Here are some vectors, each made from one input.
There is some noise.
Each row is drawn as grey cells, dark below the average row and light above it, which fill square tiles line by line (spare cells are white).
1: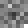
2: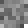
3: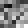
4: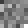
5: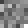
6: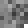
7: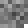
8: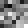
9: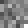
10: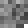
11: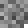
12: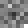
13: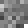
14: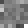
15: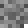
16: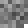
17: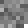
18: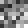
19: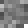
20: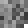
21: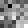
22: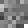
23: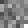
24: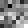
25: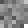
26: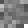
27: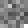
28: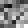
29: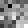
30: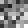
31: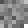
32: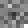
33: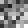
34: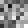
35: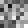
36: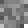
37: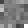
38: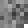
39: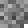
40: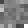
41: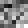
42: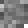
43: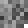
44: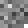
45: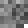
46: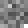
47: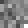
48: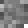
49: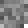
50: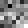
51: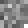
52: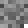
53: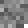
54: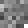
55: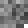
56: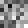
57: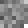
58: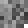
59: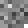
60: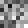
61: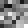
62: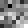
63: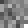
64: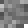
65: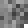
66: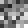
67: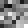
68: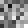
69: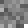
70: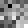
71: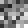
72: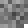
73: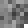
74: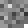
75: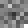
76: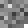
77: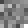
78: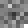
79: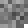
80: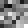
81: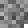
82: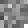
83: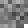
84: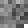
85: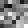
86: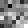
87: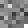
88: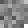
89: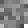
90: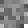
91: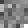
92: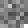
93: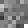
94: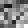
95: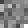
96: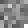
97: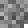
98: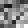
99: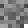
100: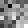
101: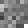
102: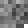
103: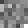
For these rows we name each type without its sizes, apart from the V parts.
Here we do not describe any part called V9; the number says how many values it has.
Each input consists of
either a point on a circle, or a true/false value and a value of V9.
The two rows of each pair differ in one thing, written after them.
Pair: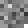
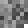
the value of V9
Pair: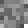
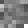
the value of V9
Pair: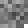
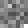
the value of V9
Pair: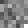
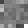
the value of V9
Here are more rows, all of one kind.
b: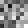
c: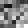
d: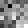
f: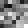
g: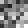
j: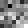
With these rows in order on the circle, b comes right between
d and g.
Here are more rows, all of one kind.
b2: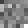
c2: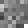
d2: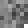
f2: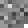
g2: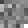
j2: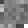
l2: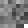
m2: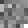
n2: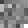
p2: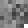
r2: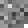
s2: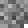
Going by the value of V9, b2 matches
g2, m2 and n2.
